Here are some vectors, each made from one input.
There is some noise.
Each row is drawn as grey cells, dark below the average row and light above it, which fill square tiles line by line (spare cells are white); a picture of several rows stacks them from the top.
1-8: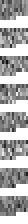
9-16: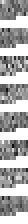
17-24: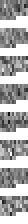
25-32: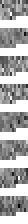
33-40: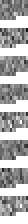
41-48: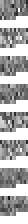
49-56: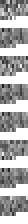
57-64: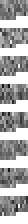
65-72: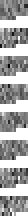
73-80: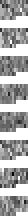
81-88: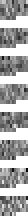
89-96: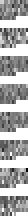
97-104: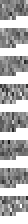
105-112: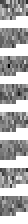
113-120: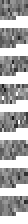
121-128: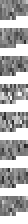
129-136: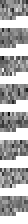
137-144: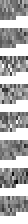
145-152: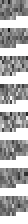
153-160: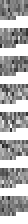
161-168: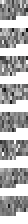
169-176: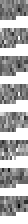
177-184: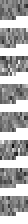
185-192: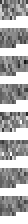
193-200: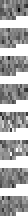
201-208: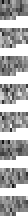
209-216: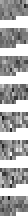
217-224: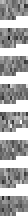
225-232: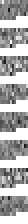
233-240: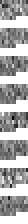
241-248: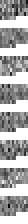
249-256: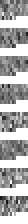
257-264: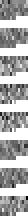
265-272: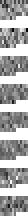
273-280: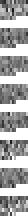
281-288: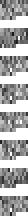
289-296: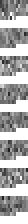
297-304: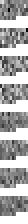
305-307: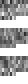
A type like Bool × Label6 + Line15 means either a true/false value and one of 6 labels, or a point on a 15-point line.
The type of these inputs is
Bool × Label10 × Label10 + List2(Line12).
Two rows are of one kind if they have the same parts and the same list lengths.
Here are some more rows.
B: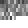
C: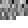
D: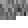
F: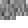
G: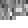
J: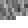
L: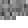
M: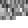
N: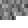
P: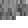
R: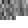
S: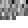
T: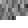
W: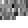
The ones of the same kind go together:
B, G, M
C, S
D, J, N, P, T, W
F, L, R

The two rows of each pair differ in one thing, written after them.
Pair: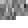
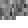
the place on the 12-point line in item 2 of the list
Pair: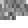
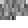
the place on the 12-point line in item 2 of the list
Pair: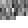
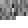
the place on the 12-point line in item 2 of the list
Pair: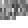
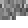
the place on the 12-point line in item 1 of the list
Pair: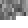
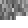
the place on the 12-point line in item 1 of the list
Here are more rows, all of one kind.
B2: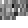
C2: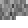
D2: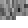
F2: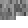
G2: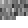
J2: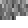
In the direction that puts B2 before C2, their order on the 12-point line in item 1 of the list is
B2, G2, C2, D2, J2, F2.
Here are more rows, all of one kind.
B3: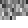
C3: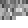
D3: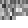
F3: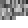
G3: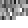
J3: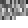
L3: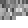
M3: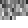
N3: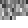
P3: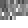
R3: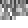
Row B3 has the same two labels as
M3 and N3.
